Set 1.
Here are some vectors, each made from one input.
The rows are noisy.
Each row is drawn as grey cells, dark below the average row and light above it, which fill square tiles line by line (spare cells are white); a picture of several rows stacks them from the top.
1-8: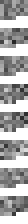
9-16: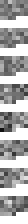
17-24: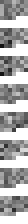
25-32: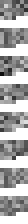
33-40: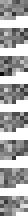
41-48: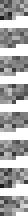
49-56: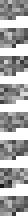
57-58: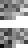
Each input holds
a point on a 7-point line.
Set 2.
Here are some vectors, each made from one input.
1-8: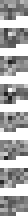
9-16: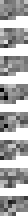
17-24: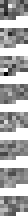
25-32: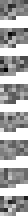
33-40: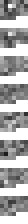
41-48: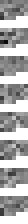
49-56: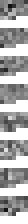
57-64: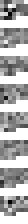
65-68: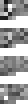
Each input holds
one of 10 labels.
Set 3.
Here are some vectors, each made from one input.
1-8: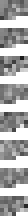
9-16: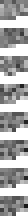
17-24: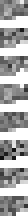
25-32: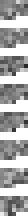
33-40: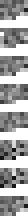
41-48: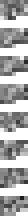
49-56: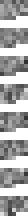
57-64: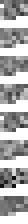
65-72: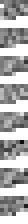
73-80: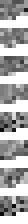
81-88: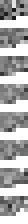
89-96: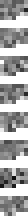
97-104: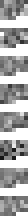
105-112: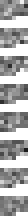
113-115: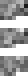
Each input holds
either a point on a 16-point circle, or a fixed value.
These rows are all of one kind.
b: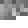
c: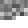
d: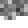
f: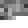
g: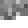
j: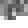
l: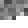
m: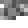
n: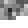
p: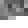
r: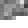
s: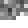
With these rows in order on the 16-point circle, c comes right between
b and g.
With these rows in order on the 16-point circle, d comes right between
j and m.
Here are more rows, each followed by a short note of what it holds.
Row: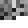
a fixed value
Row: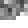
a point on a 16-point circle
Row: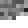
a point on a 16-point circle
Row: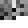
a fixed value
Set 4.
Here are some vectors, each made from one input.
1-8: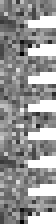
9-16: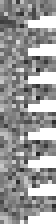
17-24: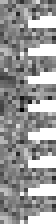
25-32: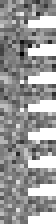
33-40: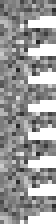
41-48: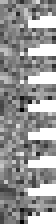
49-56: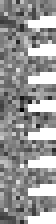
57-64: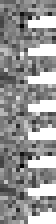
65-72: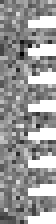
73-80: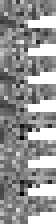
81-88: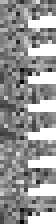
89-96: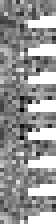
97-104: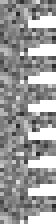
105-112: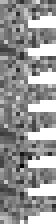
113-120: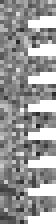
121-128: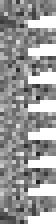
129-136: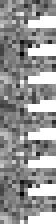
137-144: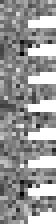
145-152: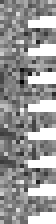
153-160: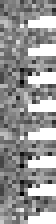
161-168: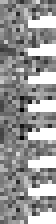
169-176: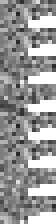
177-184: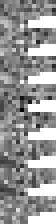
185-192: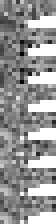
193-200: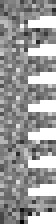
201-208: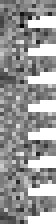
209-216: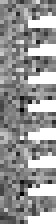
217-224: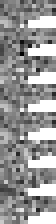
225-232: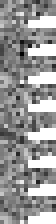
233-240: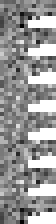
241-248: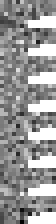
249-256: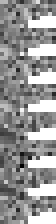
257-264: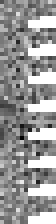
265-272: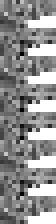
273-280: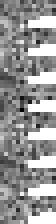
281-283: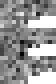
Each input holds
a point on a 6-point circle.
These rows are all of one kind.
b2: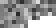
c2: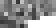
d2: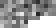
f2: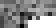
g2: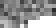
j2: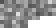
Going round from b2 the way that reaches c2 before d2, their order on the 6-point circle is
b2, c2, f2, j2, d2, g2.
